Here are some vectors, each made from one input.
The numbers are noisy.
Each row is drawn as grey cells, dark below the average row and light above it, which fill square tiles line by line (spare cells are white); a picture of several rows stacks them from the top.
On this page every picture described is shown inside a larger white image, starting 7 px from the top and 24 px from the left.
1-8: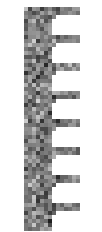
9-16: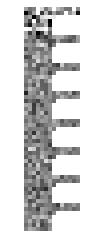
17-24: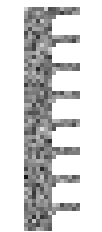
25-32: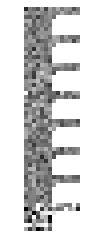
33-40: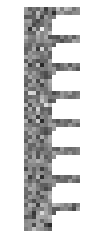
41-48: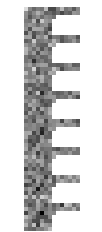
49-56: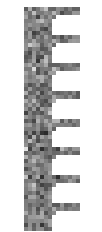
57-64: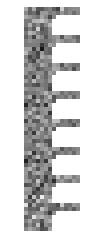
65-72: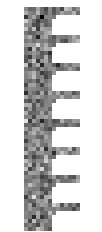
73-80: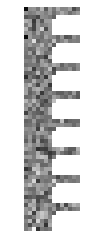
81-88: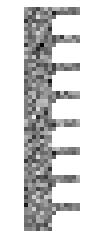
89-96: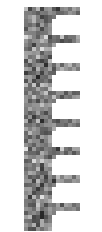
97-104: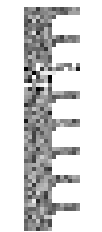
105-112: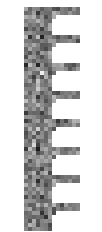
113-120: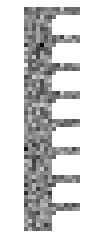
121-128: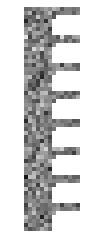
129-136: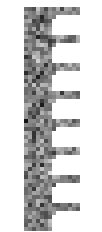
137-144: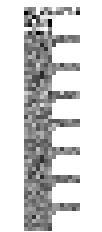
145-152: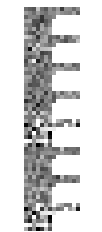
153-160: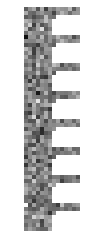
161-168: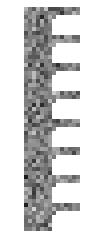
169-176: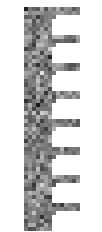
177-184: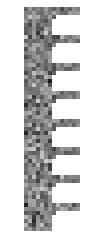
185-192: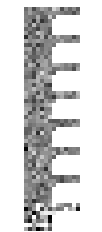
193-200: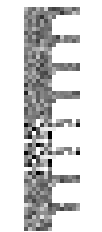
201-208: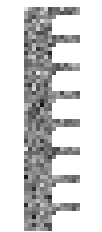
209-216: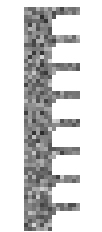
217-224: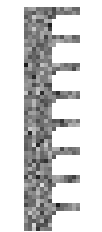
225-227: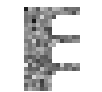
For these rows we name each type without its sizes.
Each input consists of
either a point on a circle and a label, or a fixed value.
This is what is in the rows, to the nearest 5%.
About 95% of them hold a point on a circle and a label. The rest hold a fixed value.
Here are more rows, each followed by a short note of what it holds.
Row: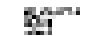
a fixed value
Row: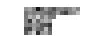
a point on a circle and a label
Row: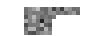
a point on a circle and a label
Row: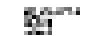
a fixed value
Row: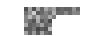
a point on a circle and a label
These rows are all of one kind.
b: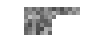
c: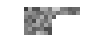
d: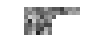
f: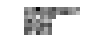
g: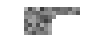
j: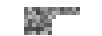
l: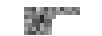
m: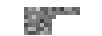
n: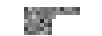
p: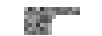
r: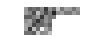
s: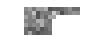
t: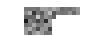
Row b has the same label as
d, f and j.
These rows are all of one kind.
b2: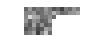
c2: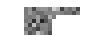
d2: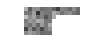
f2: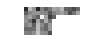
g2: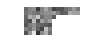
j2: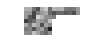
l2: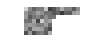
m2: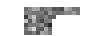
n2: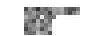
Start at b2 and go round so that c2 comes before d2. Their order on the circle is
b2, c2, d2, n2, f2, j2, l2, g2, m2.
